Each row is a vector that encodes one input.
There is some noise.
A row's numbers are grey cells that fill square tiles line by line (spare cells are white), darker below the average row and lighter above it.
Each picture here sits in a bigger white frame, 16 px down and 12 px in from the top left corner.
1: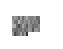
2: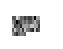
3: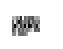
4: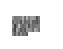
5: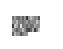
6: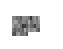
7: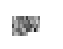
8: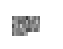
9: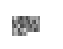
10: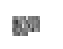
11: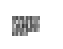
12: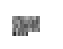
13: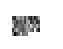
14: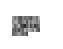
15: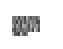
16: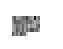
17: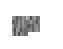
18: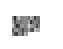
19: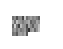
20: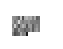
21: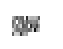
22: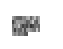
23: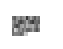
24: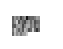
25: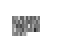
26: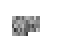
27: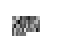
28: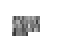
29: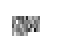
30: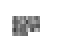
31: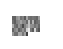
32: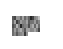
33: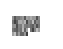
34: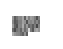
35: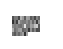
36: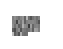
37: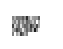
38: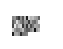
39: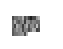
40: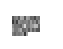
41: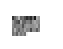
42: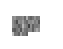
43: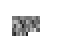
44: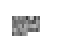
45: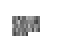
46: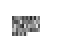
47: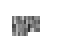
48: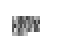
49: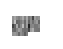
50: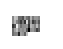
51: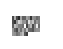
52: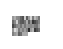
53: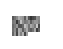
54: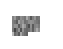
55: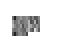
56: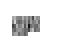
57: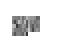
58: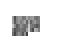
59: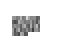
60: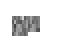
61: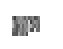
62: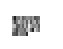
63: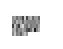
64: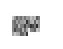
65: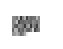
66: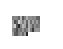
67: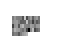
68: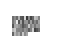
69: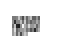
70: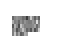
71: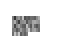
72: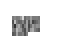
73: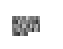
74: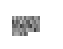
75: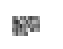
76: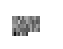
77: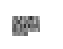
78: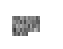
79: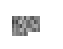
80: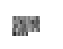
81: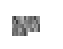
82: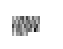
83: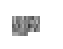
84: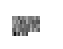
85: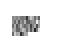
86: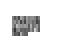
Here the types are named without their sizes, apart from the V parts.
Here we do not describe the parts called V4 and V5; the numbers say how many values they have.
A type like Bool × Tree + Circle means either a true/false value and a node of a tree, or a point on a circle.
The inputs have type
Circle × Circle × V4 × V5.
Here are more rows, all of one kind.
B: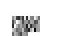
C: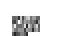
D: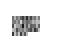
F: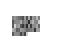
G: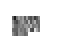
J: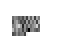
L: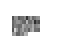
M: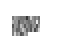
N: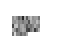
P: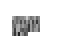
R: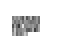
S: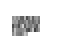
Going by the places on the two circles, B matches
L, R and S.
